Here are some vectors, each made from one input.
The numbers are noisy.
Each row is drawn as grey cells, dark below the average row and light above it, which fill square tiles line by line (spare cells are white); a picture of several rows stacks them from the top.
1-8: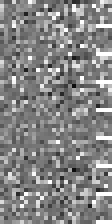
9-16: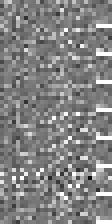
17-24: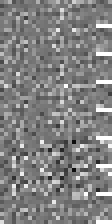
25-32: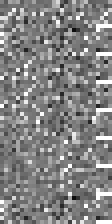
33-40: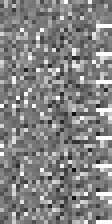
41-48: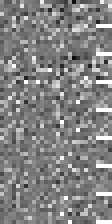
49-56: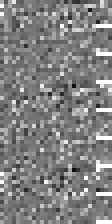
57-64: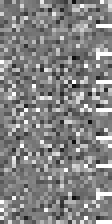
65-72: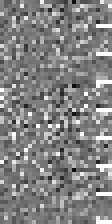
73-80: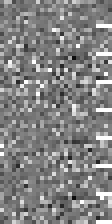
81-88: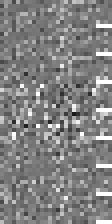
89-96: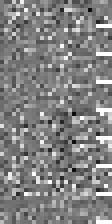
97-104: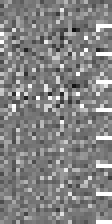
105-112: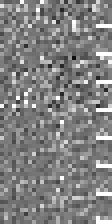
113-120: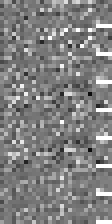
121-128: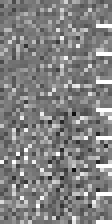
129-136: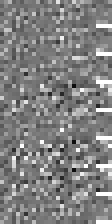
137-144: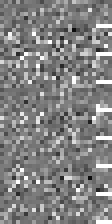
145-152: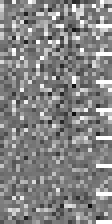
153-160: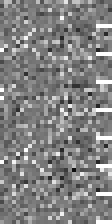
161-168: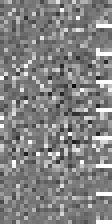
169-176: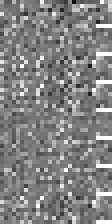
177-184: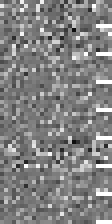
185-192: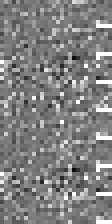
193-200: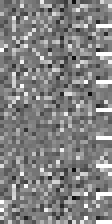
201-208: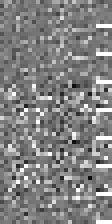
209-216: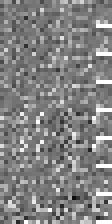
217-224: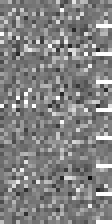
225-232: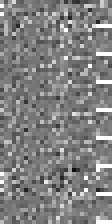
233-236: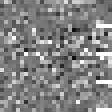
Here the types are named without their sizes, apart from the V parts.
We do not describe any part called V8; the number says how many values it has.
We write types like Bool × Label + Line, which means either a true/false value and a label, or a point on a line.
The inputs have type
Circle × Circle × Circle × Circle + V8.
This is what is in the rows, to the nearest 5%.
About 55% of them hold a point on each of four circles. The rest hold a value of V8.
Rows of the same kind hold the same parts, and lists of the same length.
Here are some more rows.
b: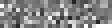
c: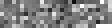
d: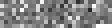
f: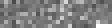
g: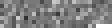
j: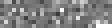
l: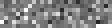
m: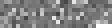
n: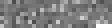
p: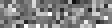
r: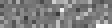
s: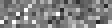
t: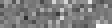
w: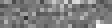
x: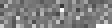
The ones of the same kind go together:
b, c, d, l, p, s
f, g, j, m, n, r, t, w, x

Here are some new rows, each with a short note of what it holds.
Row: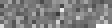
a point on each of four circles
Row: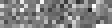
a value of V8
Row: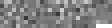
a point on each of four circles
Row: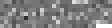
a point on each of four circles
